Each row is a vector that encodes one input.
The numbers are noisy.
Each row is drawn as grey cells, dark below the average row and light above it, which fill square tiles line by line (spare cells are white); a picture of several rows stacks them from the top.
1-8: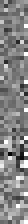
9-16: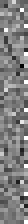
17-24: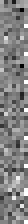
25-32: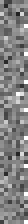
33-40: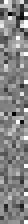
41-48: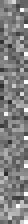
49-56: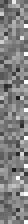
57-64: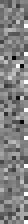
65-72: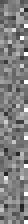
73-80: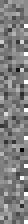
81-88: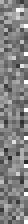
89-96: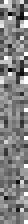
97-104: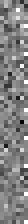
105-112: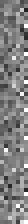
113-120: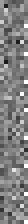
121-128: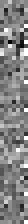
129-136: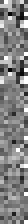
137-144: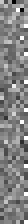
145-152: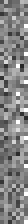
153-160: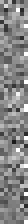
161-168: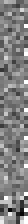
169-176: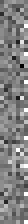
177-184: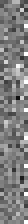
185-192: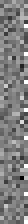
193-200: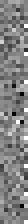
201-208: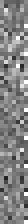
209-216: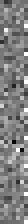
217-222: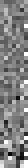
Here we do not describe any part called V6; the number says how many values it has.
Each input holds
a list of up to three items, each a true/false value and a value of V6.
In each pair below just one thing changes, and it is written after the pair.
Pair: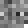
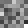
the true/false value in item 1 of the list
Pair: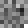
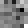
the true/false value in item 1 of the list
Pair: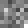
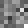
the true/false value in item 1 of the list
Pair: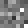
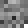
the value of V6 in item 1 of the list
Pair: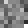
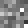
the value of V6 in item 1 of the list
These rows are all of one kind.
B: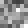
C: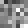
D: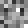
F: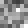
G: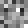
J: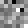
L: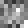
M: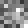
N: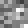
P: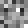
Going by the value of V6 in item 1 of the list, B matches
F and N.
